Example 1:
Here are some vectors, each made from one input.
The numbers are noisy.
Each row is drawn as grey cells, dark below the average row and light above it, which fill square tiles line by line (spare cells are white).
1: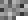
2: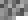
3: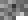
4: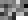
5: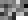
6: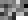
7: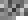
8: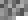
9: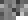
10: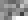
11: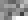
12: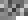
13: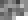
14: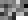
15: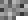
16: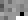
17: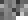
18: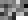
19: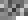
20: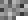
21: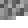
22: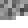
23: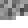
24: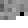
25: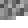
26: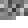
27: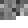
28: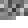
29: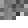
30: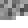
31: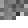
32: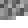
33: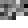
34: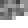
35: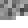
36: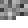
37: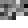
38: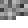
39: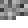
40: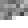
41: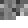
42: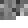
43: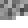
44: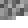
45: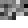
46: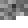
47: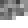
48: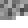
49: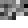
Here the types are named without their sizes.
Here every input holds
either a fixed value, or a label and a true/false value.
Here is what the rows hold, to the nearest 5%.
About 20% of them hold a fixed value. The rest hold a label and a true/false value.
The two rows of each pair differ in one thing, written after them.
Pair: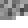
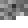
the true/false value
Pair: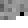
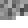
the label
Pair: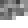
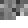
the true/false value
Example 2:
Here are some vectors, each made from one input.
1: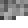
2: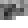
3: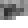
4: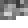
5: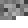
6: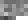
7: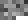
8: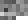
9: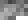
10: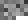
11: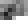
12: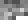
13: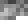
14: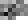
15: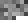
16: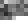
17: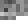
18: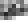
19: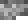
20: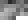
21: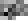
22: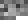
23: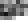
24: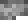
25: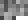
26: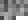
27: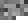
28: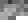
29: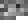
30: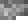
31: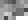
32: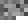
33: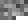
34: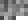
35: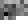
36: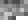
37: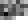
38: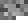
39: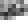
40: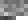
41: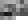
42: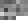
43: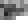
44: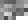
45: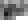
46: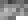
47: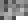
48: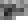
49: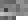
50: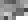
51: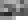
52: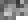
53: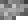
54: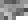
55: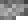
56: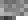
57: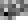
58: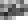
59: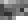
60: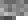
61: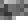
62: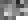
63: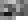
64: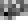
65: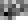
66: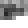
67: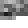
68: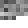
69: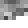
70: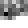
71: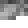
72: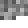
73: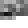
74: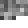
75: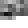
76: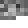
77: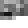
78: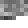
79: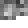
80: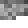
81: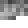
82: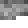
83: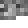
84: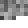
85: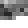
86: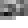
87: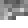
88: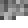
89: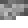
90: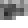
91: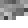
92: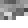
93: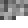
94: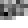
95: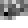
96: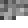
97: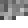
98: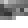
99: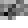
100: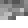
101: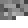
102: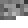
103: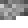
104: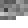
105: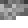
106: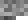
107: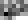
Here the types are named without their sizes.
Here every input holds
a label and a true/false value.
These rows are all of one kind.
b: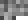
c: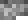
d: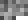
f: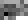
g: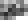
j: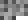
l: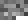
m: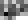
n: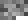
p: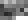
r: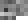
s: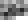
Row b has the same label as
d, f and j.
